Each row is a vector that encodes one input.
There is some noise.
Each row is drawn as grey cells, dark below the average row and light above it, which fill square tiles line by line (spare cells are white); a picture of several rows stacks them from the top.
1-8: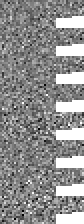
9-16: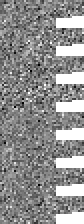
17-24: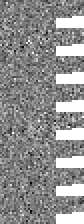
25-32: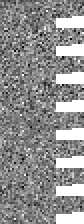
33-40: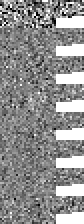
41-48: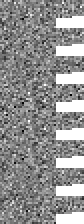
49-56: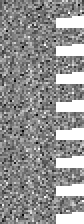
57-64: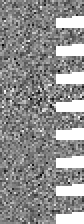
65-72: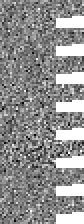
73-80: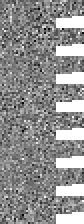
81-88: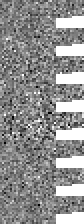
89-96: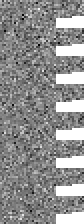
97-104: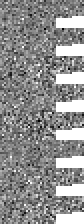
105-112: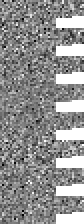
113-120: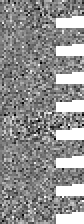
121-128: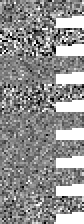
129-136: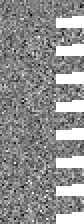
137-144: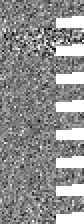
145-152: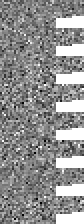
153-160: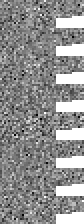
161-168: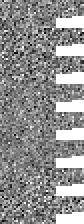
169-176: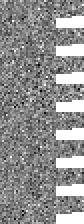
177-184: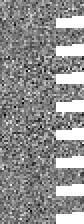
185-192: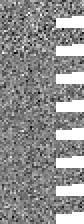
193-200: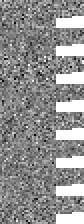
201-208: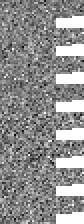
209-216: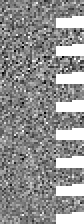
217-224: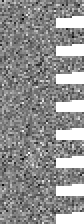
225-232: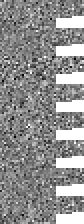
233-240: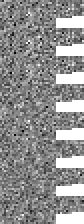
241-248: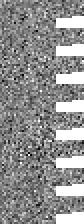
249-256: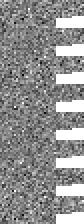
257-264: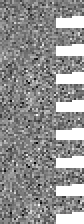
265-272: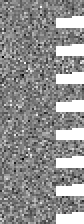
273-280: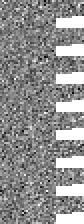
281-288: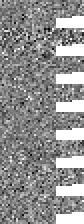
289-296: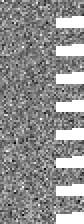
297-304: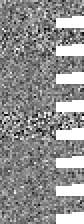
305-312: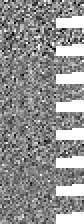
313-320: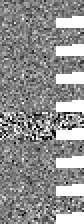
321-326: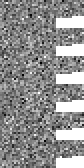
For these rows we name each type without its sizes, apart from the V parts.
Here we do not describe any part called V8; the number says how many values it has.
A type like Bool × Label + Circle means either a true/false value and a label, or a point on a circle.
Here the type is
List(Label × V8).
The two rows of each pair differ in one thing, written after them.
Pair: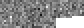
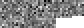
the label in item 2 of the list
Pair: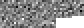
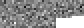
the value of V8 in item 2 of the list
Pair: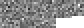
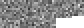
the value of V8 in item 2 of the list
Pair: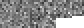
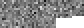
the value of V8 in item 1 of the list
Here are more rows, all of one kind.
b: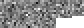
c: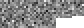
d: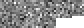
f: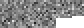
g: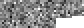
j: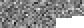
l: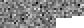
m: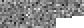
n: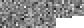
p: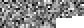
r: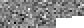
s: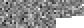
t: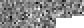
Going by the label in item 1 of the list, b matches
g, l and m.
